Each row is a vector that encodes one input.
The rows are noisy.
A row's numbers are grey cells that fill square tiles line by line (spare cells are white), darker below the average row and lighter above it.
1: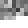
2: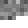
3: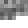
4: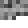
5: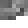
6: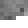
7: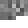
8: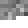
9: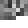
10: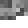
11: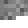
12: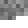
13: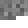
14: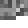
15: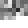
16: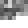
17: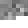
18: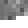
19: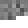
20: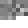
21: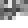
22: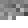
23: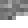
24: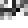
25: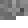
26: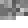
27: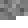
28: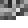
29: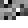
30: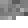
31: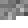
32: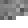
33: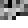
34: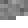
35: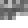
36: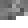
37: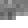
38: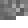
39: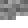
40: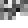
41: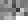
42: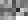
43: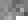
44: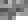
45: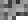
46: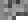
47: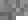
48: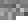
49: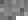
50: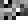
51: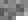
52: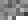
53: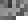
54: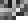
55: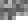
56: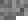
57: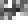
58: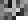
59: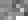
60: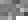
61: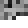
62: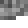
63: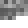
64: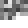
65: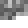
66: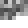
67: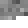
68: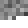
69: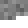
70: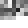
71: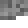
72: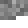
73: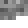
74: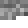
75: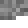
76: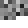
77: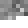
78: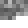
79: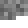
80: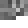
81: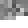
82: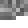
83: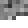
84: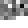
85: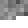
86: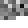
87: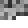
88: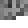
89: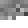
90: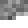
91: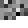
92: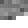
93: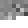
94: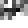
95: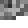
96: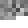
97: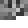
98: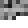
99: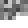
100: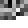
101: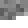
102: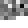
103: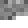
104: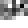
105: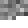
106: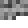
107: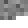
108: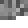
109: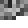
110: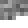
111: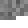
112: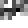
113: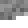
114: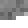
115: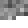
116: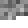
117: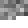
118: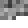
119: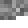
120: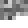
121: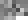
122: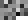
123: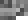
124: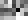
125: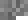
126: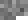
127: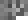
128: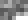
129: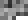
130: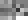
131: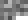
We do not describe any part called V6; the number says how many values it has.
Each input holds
a list of up to two items, each a true/false value and a value of V6.
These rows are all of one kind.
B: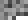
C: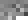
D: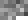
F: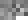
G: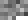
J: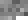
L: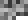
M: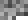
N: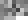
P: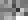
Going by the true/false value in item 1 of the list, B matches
G and J.
